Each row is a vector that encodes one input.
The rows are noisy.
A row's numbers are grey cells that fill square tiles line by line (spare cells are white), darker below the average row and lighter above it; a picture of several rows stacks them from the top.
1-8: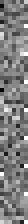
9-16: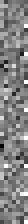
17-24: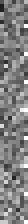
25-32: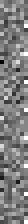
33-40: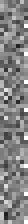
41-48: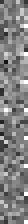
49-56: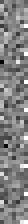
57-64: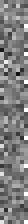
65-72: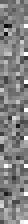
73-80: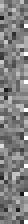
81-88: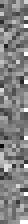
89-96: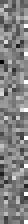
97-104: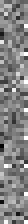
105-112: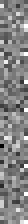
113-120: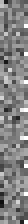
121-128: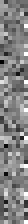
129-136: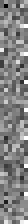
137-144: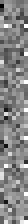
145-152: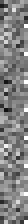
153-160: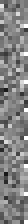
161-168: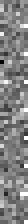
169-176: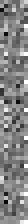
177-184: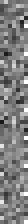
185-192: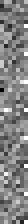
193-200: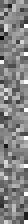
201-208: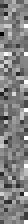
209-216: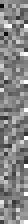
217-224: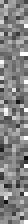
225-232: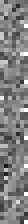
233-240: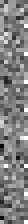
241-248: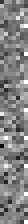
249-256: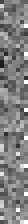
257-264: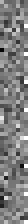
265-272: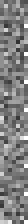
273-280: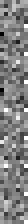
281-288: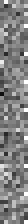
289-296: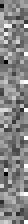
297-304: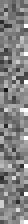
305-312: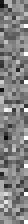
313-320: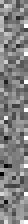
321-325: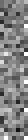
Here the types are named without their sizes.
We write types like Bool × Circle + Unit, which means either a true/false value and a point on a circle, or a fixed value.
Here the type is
(Bool × Bool × Bool × Bool + Unit) × (Label + Line).
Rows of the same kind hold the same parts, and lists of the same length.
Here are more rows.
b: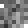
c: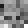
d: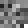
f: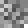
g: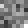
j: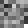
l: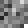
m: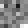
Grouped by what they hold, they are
b, g, m
c
d, j, l
f

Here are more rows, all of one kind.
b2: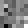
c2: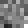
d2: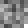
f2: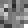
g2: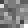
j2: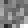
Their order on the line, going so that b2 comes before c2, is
b2, f2, d2, g2, j2, c2.
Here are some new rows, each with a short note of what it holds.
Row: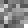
a point on a line and four true/false values
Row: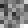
a label and four true/false values
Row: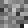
a label and four true/false values
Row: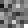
a label and four true/false values
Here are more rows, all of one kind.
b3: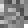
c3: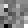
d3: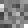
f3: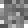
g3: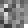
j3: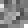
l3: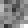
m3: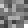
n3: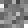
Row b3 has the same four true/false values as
f3, j3 and n3.
